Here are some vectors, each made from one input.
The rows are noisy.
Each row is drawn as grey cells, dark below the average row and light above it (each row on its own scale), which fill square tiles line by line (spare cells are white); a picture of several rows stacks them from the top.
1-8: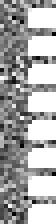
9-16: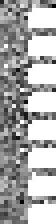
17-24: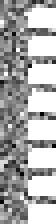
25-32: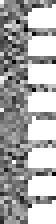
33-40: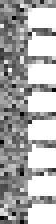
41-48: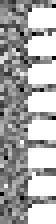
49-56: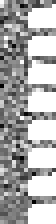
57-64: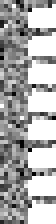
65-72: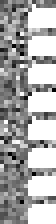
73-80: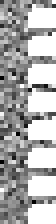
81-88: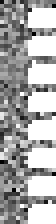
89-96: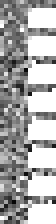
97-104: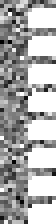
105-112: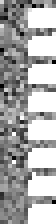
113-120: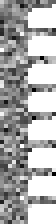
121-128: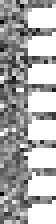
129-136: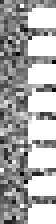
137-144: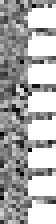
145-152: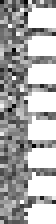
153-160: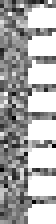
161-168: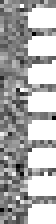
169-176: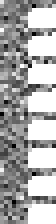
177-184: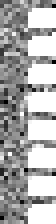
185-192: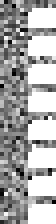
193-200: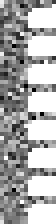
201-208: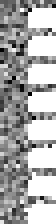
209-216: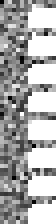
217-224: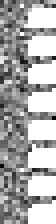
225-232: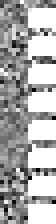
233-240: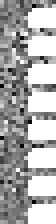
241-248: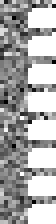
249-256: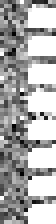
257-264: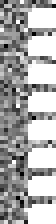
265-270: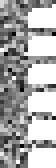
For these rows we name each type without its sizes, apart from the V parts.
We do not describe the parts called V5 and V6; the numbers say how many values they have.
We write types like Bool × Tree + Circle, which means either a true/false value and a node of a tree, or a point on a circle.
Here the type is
(Circle + Unit) × V5 × V6 + Line.
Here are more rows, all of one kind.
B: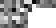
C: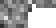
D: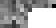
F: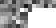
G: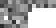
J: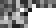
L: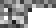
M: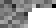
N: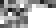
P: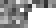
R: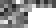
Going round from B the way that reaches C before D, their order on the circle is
B, R, N, M, J, L, C, G, D, P, F.
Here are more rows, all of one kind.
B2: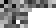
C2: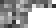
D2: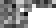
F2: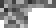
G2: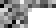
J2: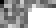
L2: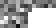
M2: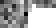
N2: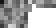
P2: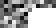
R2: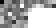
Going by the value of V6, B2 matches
F2, J2, N2 and P2.
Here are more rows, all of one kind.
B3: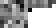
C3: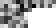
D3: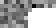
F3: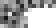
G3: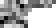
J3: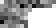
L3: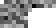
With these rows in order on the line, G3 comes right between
J3 and L3.
